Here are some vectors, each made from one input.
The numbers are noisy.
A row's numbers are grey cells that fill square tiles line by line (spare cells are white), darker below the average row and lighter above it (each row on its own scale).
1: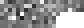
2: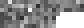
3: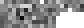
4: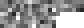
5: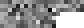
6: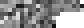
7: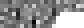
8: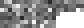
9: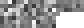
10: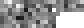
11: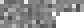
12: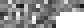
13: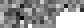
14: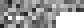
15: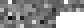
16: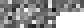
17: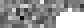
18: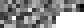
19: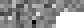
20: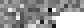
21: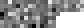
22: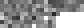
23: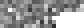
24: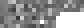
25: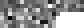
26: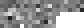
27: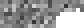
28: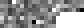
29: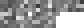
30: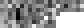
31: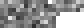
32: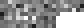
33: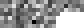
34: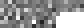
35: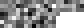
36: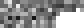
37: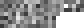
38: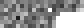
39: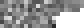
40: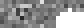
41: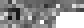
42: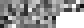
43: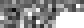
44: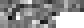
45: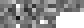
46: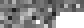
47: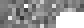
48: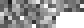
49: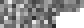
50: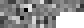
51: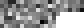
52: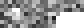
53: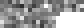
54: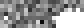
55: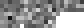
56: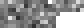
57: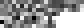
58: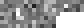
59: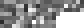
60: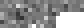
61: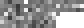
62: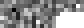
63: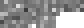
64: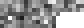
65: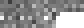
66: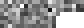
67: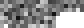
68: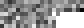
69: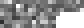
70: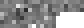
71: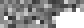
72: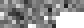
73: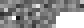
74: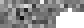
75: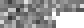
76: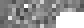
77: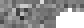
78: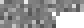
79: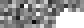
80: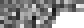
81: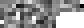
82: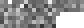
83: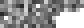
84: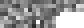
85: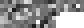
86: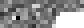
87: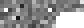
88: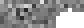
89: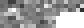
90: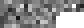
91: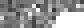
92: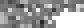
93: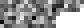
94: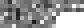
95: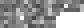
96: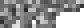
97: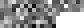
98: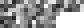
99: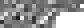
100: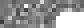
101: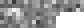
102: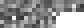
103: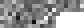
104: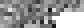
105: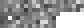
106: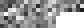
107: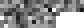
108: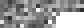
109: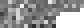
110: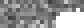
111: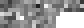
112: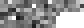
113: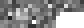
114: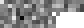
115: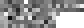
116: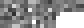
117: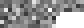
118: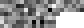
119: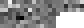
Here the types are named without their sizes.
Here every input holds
a label, together with either a fixed value, or five true/false values.
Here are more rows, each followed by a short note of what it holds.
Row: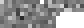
a label
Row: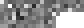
a label
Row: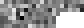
a label
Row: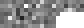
a label
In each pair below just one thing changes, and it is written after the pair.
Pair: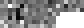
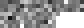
one of the five true/false values
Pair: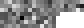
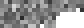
one of the five true/false values
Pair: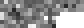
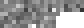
the label
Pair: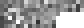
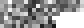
the label
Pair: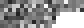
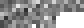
one of the five true/false values
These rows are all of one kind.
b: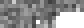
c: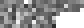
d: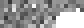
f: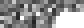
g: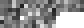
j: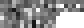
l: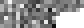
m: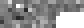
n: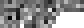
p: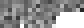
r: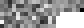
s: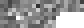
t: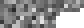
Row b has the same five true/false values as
g, j, n and p.
